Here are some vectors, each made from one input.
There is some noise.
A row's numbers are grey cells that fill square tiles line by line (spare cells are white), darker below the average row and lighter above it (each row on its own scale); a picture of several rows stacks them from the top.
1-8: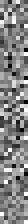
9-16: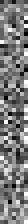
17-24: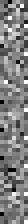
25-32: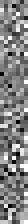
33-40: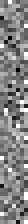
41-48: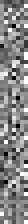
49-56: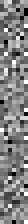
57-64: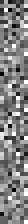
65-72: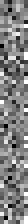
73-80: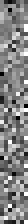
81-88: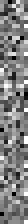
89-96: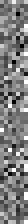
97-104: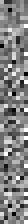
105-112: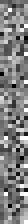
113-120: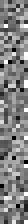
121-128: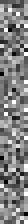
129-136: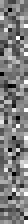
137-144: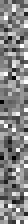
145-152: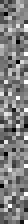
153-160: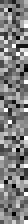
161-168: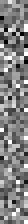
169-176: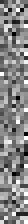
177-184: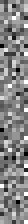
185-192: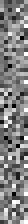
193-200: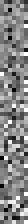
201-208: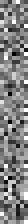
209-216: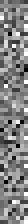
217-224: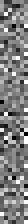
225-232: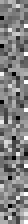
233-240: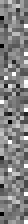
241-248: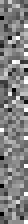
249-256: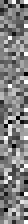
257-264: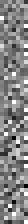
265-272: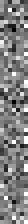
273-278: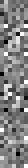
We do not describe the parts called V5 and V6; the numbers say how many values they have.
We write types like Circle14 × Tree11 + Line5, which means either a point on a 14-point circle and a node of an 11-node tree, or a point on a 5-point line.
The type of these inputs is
(Circle9 + V6) × V5 + Label10 × Label10.
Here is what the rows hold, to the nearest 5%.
About 35% of them hold two labels (each one of 10). The rest hold a value of V5, together with either a point on a 9-point circle, or a value of V6.
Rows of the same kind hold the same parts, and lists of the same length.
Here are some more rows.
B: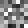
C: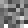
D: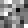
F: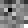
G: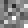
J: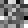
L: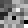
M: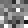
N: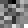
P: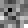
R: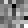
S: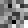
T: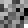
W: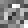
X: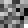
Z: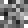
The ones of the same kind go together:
B, G, R
C, F, L, M, N, P, Z
D, J, S, T, W, X

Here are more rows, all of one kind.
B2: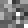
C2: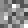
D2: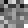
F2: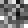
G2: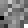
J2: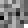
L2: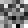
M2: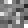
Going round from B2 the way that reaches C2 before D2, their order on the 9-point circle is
B2, M2, G2, J2, C2, F2, D2, L2.
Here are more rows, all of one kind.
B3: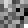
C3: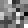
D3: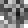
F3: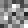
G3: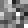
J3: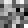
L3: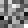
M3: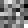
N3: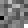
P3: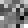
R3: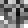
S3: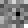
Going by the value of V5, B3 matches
D3, P3 and R3.
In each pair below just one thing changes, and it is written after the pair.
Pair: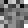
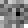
the value of V5
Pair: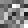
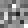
the value of V5
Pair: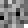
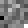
the value of V5
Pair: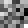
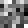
the value of V5
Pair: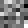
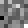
the place on the 9-point circle
